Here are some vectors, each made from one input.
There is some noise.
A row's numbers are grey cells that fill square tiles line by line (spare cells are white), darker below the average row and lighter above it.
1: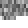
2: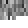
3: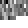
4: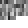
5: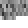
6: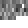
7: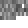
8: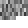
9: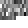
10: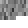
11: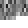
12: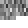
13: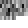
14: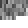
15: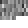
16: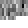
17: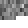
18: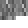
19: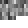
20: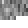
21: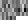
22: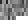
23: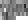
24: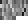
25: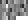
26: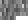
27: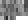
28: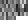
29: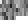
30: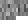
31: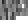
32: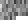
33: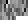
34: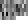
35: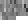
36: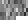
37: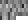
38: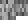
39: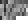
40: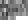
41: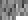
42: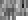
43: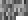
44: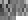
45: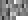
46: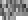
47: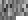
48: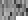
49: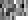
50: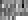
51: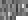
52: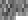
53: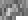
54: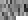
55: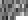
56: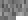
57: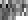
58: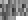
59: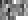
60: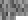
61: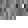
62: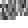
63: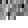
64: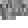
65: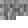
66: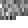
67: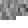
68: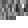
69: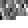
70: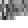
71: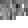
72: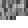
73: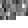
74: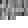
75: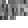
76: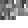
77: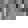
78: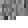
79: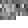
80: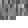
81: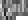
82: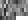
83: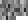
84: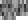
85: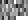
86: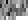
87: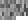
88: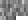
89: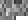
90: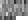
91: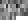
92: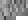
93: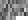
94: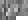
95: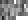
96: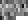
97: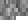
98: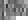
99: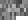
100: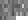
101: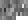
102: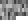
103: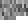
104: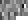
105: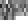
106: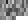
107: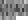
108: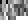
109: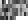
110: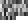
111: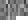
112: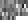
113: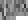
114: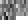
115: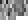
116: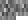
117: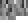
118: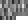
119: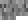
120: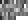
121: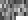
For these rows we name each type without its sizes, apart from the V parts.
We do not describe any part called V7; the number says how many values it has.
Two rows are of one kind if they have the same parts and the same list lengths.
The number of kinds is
2.
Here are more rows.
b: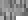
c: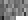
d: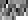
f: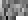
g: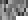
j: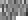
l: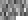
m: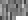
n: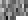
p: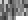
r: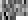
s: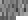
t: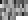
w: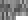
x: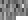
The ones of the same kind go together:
b, c, f, j, l, m, n, p, r, s, w, x
d, g, t

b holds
three true/false values and a value of V7.
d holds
a point on a line and a value of V7.
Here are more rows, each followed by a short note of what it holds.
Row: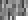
a point on a line and a value of V7
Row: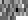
three true/false values and a value of V7
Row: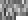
three true/false values and a value of V7
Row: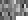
a point on a line and a value of V7
